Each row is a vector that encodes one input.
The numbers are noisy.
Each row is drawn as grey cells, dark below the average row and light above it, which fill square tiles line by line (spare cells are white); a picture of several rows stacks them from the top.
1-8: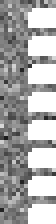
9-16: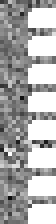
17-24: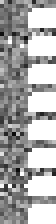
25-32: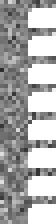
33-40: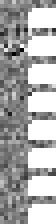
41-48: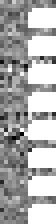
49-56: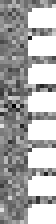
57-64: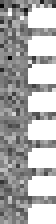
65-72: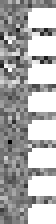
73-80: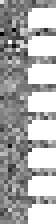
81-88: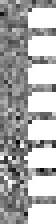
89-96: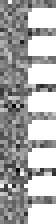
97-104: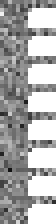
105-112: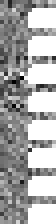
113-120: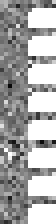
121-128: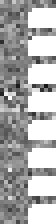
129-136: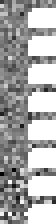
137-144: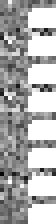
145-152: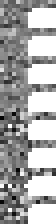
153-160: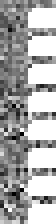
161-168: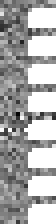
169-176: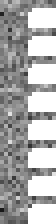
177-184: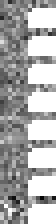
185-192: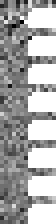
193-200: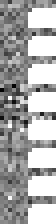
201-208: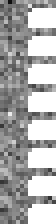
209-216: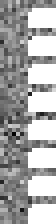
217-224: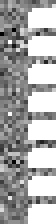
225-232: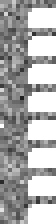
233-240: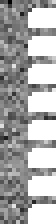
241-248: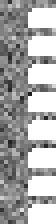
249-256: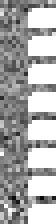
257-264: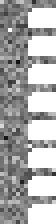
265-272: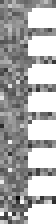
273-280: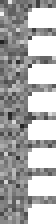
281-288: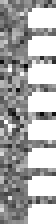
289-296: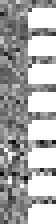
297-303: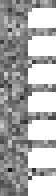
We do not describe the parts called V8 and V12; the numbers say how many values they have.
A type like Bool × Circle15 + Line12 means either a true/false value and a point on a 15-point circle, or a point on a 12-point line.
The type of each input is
Label7 + (Line11 + V12) × V8.
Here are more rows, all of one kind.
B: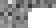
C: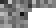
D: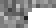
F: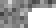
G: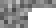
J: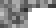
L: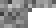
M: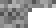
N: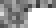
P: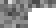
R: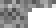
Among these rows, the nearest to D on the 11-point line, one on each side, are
C and G.
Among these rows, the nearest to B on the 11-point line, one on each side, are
F and R.
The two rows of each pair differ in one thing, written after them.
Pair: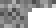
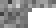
the place on the 11-point line
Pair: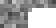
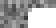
the place on the 11-point line
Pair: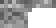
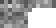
the place on the 11-point line
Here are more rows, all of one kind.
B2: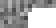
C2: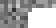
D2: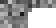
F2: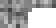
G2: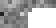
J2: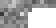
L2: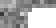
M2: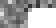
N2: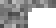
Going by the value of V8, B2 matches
G2, J2 and L2.
